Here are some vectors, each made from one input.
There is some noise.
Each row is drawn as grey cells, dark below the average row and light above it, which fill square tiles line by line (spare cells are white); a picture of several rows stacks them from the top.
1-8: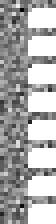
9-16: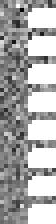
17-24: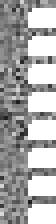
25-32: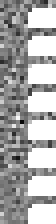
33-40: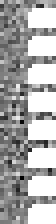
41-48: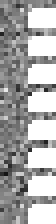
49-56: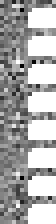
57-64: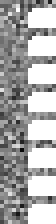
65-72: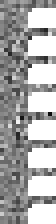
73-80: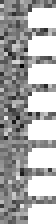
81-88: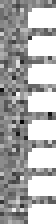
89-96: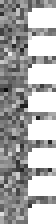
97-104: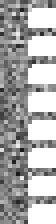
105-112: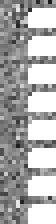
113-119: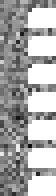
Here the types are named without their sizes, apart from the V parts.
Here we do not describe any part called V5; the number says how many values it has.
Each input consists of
a value of V5, together with a list of points on a line.
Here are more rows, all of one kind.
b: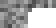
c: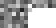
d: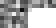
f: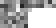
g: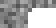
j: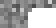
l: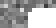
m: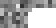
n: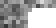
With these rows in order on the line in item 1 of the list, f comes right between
d and j.
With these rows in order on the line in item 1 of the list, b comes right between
l and n.
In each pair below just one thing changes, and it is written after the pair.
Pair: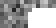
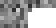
the place on the line in item 1 of the list
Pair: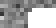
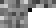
the place on the line in item 1 of the list
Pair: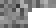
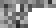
the value of V5
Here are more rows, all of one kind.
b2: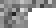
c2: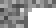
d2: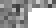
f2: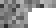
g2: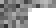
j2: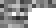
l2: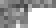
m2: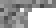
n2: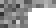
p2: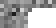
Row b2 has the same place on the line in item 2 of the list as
c2 and f2.
